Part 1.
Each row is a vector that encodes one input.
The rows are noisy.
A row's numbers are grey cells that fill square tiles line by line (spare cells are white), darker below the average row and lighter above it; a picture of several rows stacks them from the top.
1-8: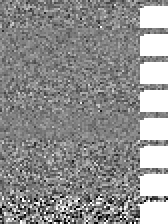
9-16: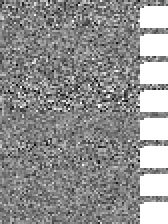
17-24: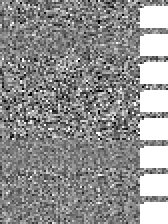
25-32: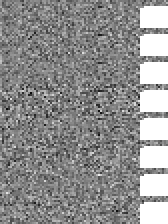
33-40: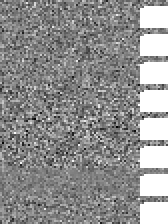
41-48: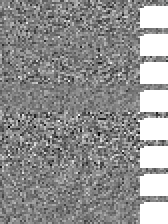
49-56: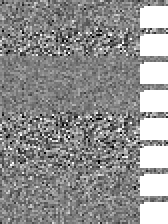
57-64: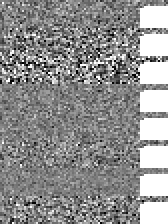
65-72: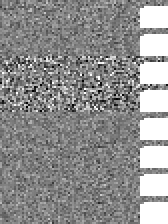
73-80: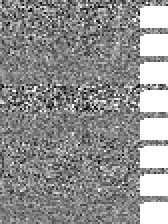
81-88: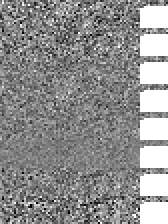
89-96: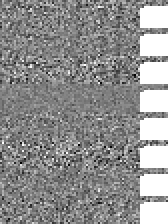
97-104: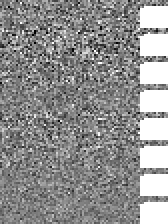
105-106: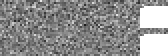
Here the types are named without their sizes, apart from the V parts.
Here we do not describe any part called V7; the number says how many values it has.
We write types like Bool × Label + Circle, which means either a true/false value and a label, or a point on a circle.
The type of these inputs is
Line × (Line + V7).
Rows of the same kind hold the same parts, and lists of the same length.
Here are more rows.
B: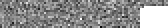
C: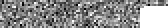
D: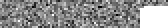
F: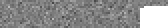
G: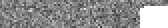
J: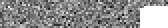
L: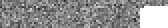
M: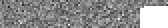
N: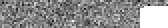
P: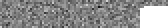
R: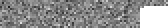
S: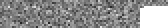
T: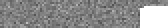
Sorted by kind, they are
B, D, F, J, M, N, S, T
C, G, L, P, R

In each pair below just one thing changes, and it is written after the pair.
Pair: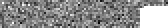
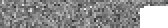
the value of V7
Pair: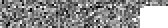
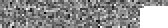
the place on the line
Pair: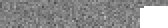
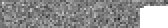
the place on the line
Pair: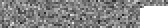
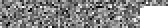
the value of V7
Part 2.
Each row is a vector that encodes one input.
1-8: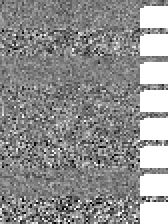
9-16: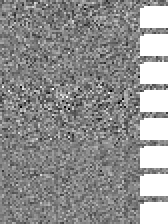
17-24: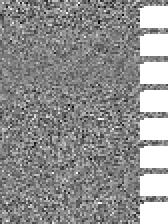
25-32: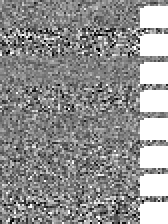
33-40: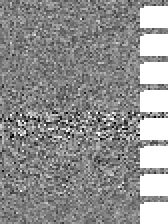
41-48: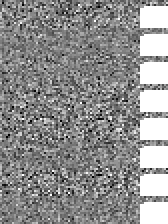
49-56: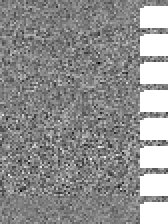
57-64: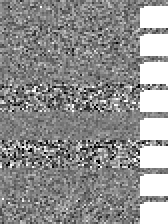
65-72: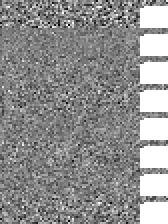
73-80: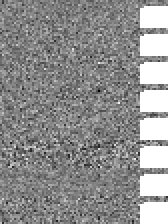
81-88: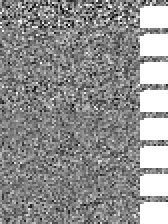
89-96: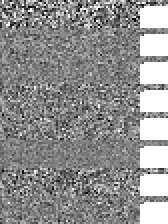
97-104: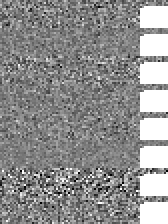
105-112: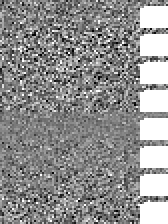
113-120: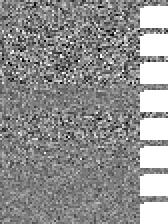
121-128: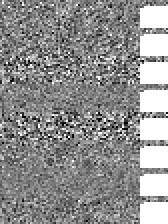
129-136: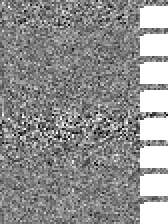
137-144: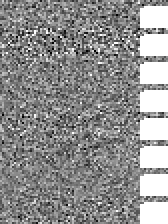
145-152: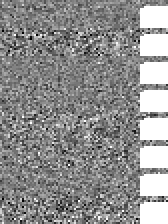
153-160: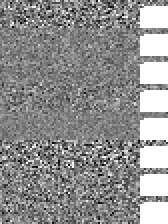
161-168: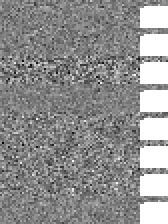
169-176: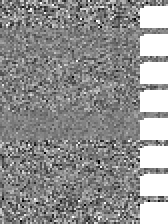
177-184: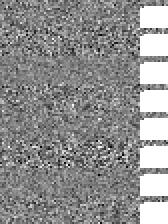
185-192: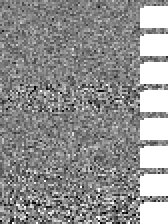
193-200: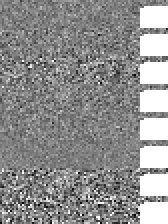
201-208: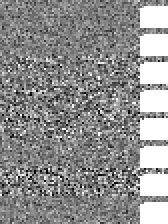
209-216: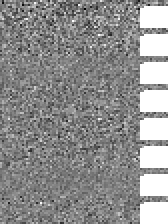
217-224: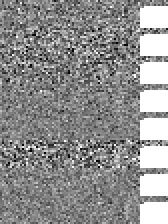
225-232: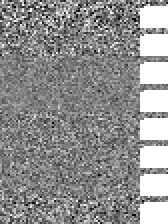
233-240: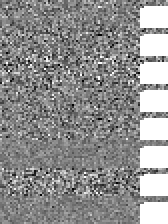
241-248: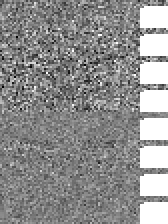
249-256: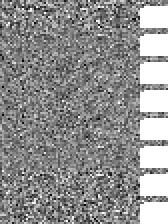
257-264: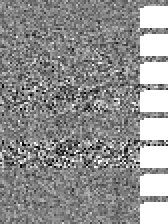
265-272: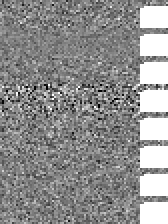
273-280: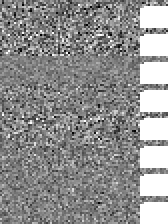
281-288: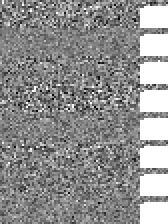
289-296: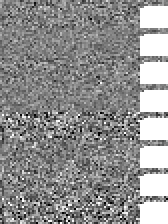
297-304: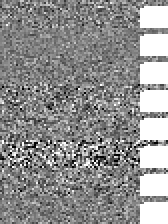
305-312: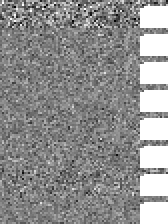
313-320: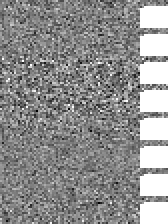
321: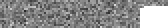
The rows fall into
2 kinds.
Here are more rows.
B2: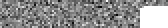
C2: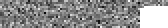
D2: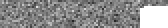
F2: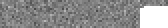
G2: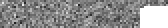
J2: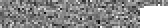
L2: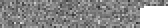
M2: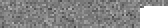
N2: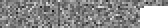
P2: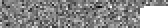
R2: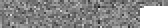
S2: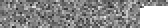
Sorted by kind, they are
B2, D2, F2, G2, L2, M2, N2, P2, R2, S2
C2, J2

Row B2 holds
a point on a 16-point circle and a point on a 17-point line.
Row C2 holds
a point on a 14-point line.
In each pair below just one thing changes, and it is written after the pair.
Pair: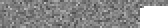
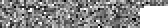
the place on the 17-point line
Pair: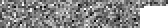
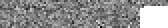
the place on the 17-point line
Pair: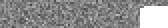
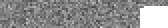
the place on the 16-point circle
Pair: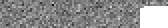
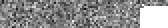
the place on the 17-point line
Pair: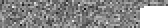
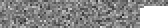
the place on the 17-point line
